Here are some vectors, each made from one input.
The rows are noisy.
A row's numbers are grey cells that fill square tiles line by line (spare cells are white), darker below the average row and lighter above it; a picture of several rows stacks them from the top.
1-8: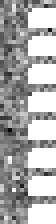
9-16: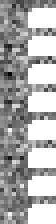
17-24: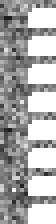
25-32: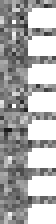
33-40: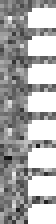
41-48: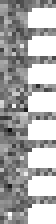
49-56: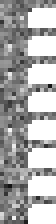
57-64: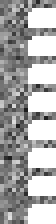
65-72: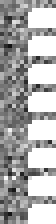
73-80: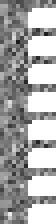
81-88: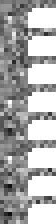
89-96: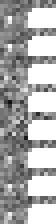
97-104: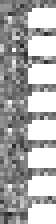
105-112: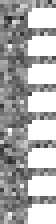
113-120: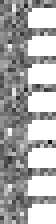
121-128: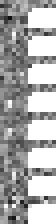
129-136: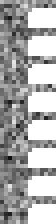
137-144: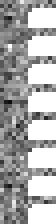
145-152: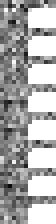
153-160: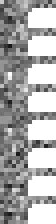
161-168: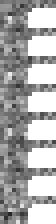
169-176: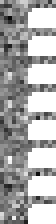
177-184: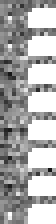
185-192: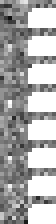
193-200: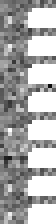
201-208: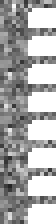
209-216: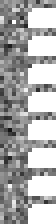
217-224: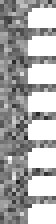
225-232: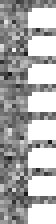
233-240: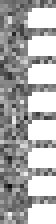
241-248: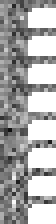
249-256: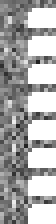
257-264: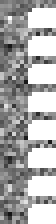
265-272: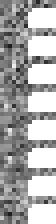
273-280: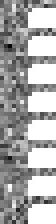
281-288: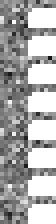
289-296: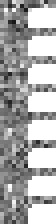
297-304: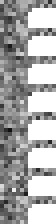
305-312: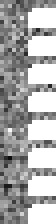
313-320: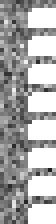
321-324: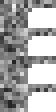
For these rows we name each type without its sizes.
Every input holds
either four true/false values, or a list of points on a line.
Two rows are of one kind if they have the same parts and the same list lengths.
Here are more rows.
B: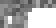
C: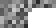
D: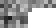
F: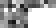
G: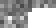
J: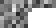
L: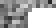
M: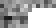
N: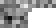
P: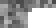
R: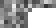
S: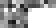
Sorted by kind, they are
B, G, P
C, J, R
D, L, M, N
F, S

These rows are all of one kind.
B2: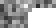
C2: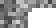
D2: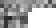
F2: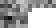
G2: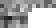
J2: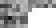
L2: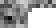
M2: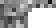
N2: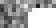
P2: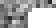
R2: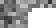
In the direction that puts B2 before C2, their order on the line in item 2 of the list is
N2, B2, G2, P2, M2, D2, C2, R2, F2, L2, J2.
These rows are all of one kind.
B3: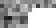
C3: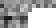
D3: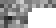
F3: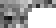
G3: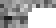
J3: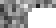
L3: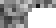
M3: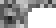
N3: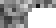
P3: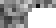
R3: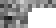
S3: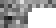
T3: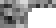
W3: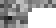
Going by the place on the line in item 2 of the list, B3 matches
J3, L3, N3 and P3.
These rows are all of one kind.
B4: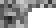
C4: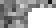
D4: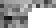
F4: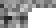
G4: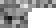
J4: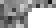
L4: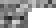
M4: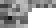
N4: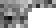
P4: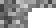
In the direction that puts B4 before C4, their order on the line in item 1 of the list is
F4, M4, D4, N4, B4, J4, C4, P4, G4, L4.
